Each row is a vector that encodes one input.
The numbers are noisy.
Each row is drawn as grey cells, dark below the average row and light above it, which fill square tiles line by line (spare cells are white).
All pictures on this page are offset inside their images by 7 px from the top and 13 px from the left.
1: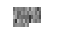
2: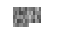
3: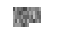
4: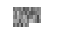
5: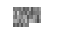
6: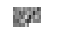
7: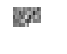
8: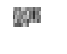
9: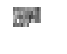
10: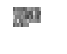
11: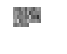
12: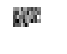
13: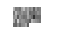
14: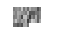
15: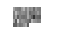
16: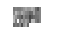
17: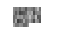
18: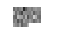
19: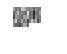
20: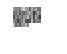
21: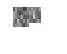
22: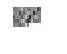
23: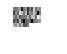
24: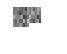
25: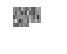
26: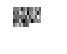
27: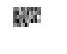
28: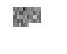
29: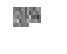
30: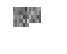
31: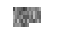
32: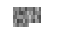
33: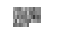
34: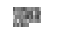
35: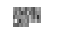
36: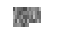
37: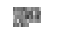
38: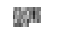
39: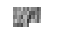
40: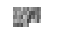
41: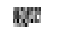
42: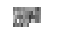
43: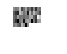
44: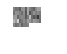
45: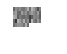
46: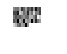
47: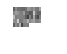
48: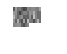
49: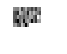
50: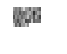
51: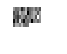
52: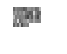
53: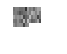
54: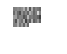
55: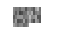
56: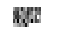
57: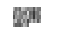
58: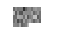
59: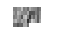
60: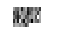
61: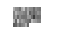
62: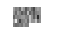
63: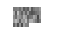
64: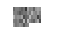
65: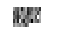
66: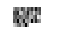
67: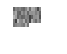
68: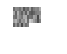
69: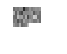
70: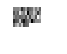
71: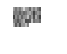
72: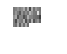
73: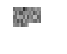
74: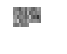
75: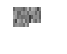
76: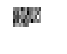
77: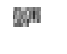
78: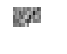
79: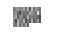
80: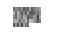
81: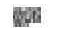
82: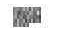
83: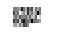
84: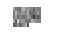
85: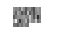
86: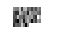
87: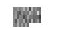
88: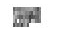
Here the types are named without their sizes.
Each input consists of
either a point on a line, or four true/false values.
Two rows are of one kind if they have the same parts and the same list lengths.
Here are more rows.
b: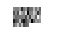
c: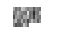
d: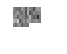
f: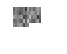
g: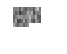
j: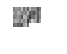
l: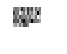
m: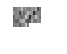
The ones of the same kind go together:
b, l
c, d, f, g, j, m

